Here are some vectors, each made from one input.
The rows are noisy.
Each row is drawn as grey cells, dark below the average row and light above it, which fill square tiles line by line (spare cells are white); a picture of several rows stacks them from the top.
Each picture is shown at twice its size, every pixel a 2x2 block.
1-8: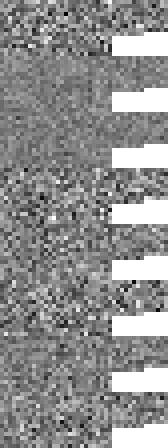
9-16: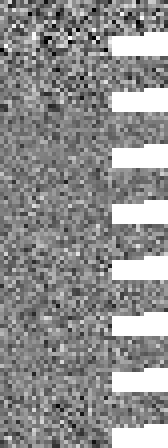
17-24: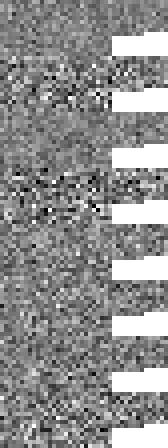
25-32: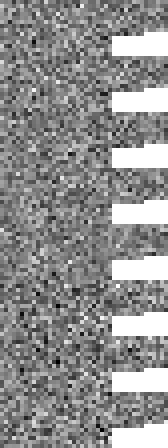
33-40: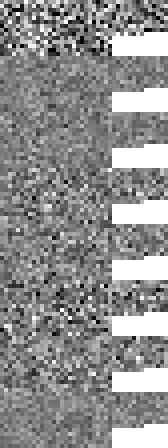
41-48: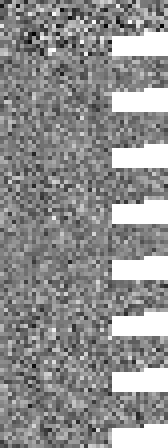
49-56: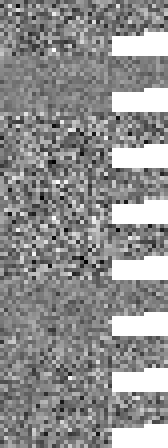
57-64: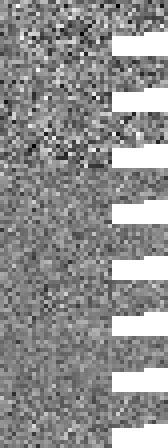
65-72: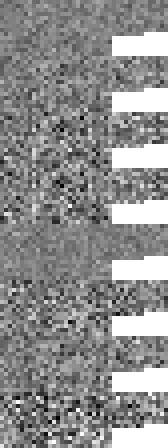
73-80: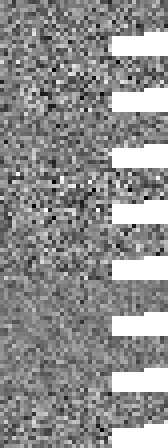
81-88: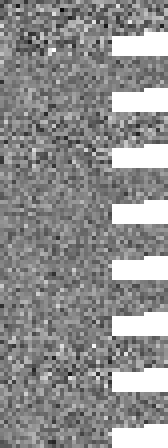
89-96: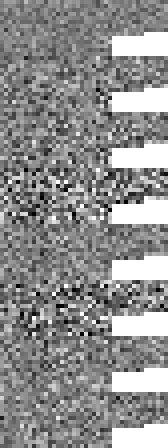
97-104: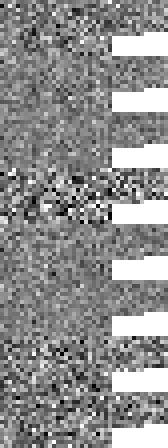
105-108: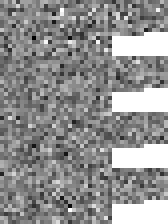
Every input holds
a node of a 17-node tree.
